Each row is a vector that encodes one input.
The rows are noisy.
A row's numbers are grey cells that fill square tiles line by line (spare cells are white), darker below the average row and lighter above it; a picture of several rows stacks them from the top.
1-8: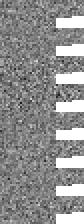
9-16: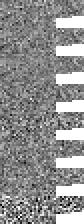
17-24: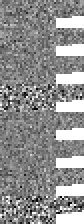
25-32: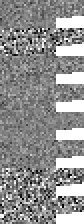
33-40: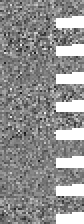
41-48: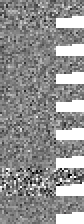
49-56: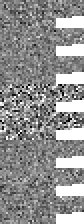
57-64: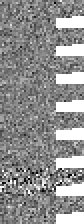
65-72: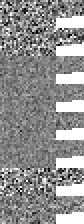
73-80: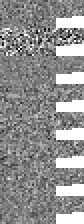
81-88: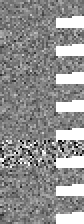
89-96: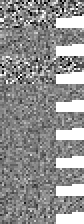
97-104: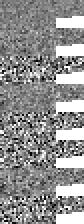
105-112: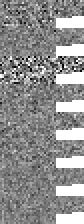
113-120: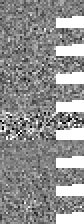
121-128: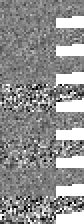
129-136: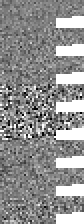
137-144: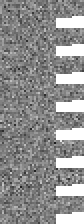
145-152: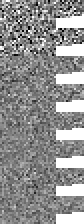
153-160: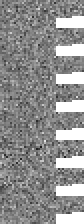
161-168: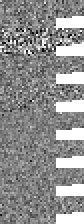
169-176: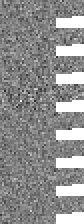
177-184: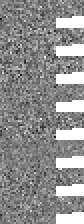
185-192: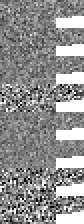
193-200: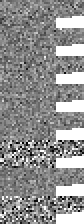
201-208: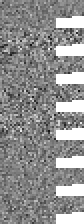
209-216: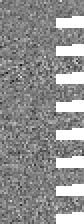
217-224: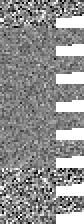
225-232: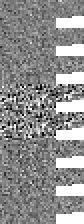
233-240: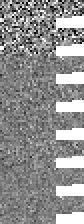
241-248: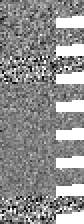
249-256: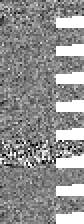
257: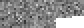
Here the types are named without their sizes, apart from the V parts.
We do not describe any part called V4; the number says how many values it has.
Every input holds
either a point on a circle, or a list of items, each a label and a value of V4.
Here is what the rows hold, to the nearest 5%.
About 15% of them hold a point on a circle. The rest are lists of items, each a label and a value of V4.
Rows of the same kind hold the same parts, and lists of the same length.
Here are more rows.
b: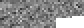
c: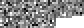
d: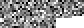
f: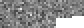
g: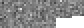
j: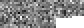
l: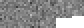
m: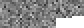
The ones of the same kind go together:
b, j
c
d
f, g, l
m

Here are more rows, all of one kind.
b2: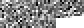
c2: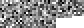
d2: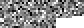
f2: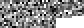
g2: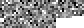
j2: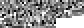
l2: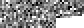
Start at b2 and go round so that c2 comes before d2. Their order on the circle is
b2, c2, g2, d2, f2, j2, l2.
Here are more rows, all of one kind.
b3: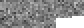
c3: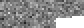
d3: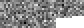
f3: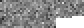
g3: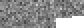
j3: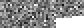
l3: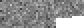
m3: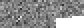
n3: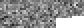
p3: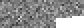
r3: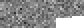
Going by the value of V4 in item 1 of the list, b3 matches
g3 and n3.
